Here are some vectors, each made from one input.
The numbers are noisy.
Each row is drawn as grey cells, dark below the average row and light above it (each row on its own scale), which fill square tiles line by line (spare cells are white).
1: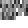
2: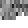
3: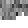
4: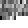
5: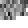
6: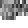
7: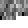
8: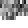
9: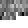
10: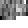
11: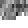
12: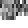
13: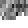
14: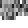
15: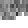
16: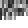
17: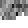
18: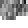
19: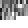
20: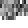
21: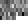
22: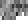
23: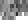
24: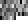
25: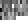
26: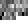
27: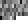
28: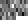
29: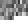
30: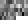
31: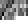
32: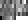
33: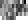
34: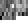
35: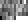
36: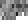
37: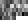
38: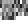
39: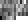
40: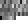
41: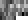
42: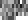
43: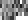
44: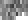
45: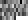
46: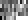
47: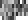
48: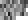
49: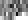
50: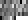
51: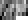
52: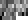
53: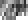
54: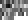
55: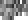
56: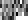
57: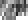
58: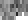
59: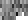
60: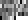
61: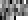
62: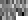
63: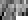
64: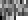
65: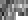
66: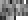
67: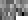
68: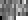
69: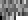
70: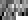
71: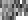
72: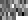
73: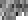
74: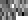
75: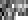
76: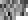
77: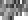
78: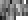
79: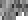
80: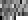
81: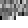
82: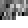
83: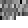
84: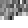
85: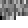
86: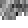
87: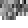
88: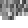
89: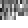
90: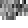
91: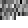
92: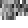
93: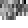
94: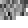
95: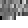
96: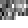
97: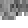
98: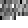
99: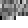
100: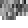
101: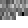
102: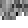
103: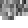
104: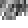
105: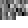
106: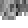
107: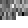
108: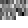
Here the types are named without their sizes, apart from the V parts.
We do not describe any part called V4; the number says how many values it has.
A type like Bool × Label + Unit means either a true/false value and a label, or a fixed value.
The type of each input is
List(Bool × V4).
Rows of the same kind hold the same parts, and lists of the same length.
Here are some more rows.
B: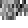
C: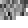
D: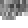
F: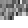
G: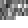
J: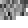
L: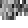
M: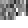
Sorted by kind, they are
B, D, F, L, M
C, J
G

